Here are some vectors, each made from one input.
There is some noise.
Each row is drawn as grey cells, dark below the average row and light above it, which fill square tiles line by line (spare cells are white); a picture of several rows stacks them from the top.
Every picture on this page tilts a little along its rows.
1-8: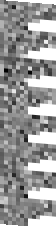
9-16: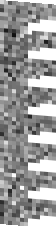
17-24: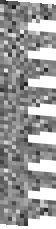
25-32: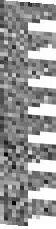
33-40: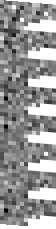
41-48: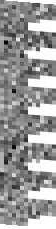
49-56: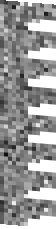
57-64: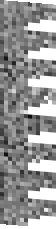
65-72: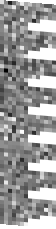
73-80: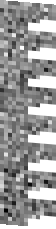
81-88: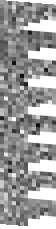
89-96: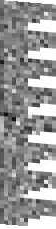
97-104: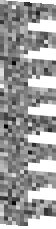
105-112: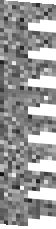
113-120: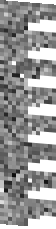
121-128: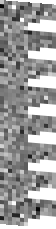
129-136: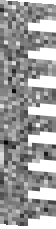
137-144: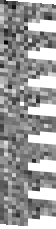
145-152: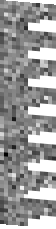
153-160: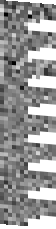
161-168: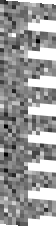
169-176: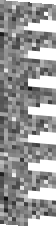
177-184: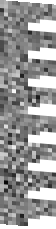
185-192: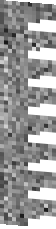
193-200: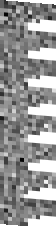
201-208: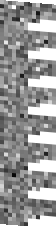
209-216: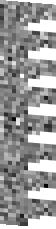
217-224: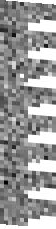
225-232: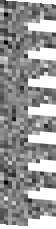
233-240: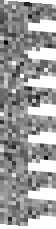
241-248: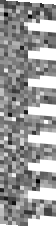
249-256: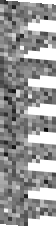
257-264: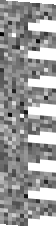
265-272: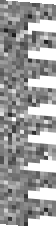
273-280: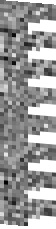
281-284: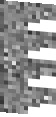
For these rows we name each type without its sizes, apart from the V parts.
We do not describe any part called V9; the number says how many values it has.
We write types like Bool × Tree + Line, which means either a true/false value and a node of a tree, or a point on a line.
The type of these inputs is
Line × (Line + V9).
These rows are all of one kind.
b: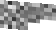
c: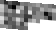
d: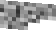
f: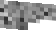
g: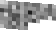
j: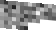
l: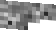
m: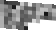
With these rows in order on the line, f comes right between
g and l.
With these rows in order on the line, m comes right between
c and j.
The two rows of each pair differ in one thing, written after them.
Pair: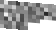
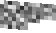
the place on the line
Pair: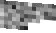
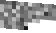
the value of V9
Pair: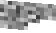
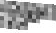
the value of V9
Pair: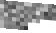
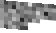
the value of V9
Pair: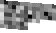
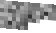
the place on the line
